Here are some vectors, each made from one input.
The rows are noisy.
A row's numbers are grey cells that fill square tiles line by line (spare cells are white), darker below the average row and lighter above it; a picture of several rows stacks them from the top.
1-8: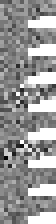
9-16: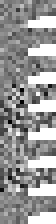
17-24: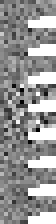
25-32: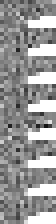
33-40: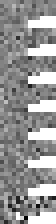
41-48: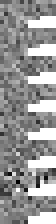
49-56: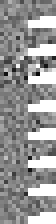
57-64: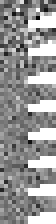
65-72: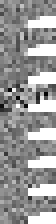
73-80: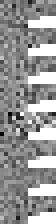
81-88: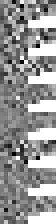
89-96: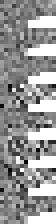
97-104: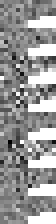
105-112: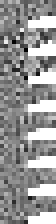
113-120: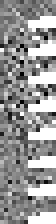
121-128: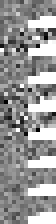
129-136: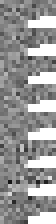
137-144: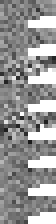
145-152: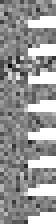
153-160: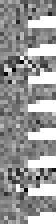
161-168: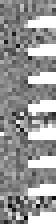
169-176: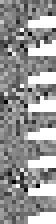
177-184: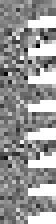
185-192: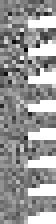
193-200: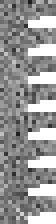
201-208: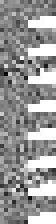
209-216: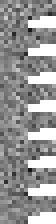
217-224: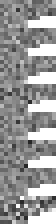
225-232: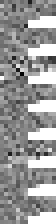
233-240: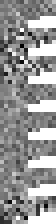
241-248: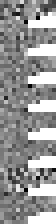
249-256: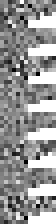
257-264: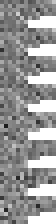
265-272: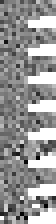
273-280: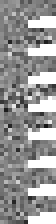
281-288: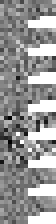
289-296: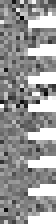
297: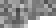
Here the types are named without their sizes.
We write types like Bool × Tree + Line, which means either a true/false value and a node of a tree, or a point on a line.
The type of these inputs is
List(Line) + Tree.
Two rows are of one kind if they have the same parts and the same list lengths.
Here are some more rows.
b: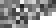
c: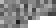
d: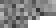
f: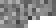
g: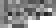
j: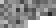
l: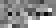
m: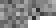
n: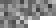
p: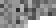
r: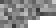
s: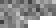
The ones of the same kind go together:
b
c, f
d, j, m, n, p, r, s
g, l

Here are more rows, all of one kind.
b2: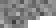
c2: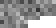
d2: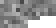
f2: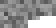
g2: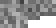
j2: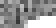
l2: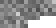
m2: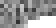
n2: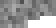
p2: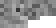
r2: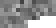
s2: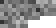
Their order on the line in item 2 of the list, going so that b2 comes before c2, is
f2, j2, b2, m2, n2, s2, r2, p2, l2, c2, d2, g2.
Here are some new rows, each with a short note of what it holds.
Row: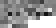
the empty list
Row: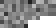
a list of one item
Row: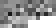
the empty list
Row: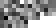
a node of a tree
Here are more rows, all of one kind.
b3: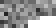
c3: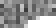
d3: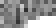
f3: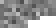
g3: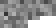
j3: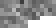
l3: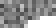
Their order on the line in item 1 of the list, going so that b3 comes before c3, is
b3, g3, j3, f3, l3, c3, d3.
